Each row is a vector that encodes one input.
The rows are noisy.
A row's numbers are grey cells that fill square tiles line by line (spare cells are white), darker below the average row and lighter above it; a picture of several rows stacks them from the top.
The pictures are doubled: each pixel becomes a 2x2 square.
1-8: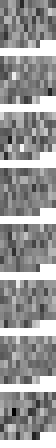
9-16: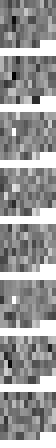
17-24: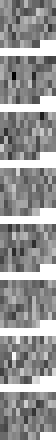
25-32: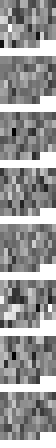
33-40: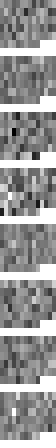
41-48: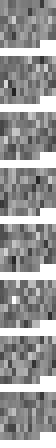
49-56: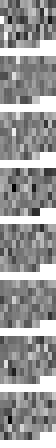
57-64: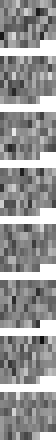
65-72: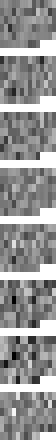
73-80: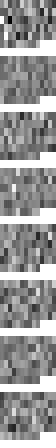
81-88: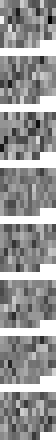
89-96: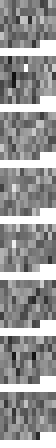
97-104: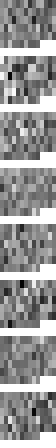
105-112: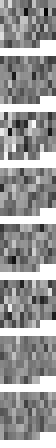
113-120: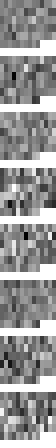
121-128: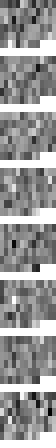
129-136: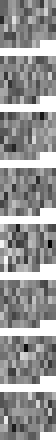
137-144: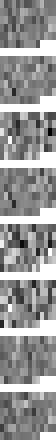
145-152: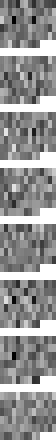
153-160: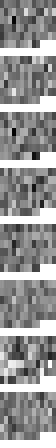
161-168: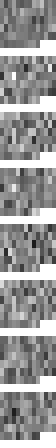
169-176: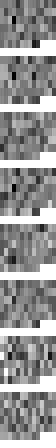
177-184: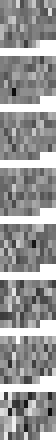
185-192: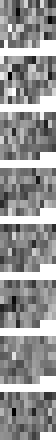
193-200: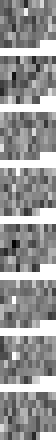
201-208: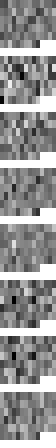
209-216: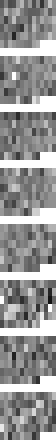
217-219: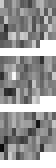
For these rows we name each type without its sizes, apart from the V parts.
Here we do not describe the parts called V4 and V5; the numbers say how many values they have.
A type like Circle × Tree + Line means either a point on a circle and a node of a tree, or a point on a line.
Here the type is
Line × (Line + V4) + V5.
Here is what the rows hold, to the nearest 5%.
About 90% of them hold a point on a line, together with either a point on a line, or a value of V4. The rest hold a value of V5.
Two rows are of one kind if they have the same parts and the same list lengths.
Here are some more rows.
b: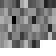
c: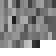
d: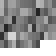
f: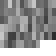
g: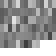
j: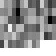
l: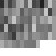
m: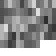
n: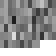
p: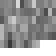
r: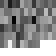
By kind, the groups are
b, c, d, n, r
f, g, l, m, p
j

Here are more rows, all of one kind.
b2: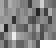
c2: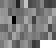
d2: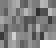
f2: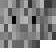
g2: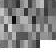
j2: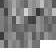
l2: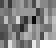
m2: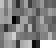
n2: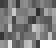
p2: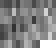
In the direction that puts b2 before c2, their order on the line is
d2, b2, l2, j2, f2, n2, g2, p2, c2, m2.
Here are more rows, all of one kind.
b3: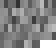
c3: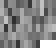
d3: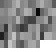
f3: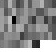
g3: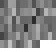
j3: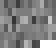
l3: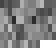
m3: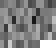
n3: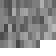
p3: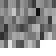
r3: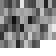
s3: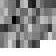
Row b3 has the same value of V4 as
c3, j3, n3 and r3.
